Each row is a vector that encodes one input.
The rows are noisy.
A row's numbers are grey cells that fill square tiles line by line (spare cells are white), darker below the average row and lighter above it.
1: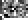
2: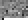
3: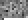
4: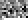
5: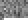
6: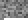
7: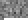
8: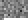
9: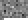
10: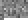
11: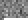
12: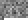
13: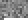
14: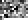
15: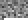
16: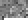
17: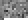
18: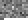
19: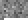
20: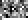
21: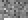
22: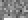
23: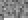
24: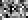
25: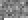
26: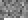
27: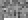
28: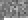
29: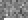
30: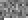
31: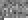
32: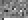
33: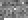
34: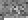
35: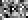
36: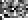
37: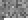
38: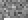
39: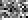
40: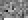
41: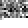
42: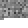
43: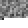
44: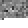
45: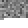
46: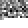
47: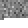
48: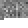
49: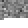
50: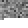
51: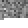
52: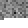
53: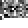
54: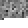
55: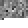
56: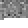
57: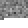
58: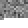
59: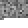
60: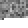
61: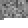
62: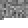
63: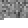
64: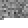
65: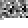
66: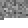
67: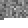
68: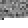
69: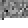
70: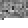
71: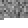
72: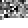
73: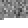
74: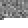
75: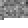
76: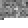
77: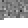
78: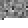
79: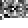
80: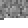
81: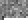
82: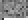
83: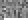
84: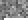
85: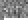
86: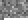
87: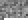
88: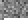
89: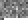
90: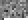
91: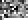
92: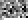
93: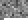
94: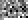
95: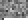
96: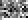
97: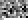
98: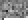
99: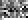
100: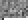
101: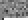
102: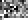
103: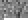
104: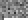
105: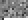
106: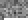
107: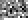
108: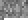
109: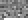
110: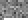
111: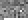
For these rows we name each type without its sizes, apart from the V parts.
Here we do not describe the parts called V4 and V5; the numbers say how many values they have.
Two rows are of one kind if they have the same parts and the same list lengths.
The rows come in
3 kinds.
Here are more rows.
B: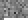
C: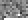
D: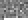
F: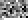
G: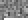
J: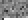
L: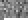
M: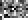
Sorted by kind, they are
B, C, D, G, L
F, M
J

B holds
four true/false values and a value of V4.
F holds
a point on a line.
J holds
a value of V4 and a value of V5.
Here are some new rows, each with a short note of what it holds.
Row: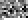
a point on a line
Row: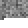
four true/false values and a value of V4
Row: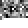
a point on a line
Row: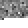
a value of V4 and a value of V5
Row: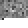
a value of V4 and a value of V5
